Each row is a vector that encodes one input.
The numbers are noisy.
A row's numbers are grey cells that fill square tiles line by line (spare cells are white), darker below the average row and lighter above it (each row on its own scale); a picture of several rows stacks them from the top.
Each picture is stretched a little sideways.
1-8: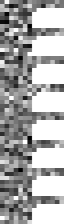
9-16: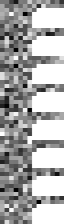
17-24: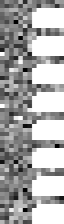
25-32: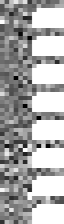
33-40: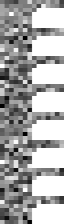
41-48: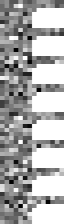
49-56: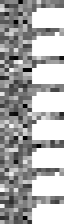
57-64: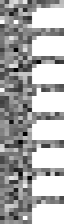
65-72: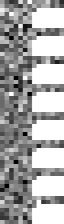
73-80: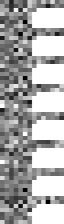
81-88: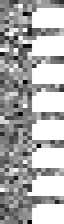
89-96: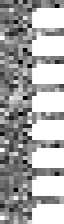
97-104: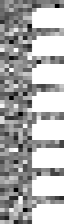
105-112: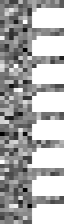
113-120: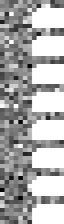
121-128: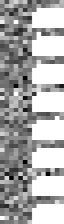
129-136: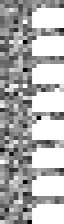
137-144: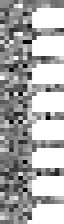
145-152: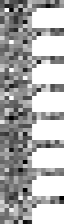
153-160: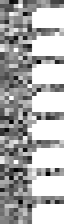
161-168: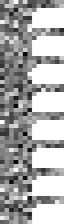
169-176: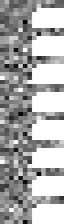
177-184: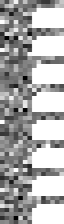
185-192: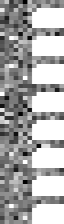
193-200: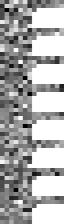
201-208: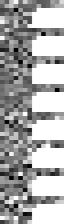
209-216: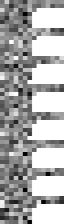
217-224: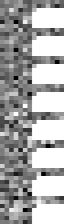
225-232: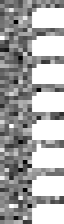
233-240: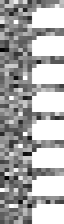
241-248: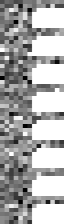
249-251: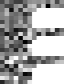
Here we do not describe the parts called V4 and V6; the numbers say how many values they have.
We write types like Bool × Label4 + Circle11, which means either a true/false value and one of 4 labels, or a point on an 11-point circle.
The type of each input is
Line7 × (Line7 + Line9) + V4 × V6.
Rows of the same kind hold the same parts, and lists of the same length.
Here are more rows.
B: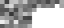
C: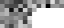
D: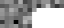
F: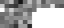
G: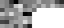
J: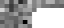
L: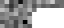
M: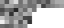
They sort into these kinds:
B, M
C, F, G, J, L
D

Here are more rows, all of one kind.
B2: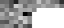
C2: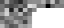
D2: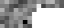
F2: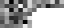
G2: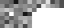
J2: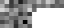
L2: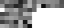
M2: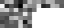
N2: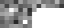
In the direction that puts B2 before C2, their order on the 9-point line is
J2, F2, G2, B2, N2, C2, M2, D2, L2.
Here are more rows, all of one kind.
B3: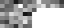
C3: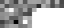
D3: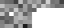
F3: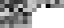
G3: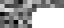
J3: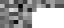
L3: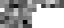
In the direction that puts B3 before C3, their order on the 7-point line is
B3, D3, C3, J3, G3, L3, F3.
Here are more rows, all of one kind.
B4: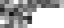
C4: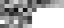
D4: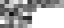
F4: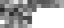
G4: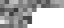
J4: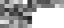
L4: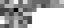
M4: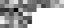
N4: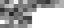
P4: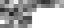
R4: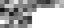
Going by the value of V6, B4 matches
D4, F4 and J4.
